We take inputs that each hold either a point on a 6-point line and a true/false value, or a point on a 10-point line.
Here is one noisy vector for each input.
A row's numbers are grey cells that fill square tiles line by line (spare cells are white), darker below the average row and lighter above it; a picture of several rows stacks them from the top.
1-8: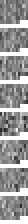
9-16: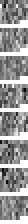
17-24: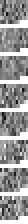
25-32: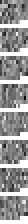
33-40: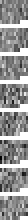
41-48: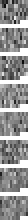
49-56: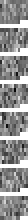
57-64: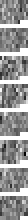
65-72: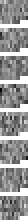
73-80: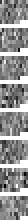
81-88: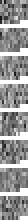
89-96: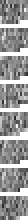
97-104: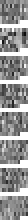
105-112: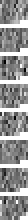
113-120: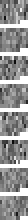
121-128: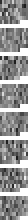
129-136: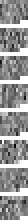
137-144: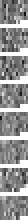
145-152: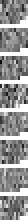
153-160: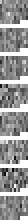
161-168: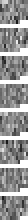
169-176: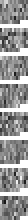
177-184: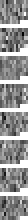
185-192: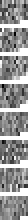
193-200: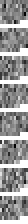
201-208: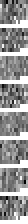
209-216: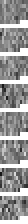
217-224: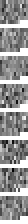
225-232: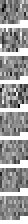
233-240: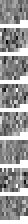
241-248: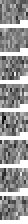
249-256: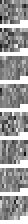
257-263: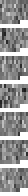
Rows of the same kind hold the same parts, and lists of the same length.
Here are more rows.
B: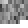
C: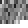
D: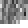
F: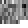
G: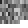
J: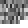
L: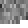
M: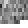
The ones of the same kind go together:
B, L, M
C, D, F, G, J

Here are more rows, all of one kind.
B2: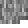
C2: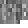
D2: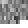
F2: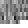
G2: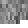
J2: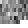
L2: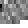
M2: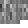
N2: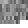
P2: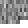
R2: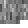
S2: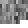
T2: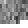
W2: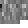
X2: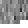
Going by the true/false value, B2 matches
F2, J2, P2 and X2.
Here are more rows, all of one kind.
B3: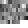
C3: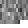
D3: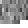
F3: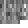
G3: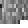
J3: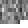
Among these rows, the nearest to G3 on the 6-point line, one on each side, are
B3 and F3.
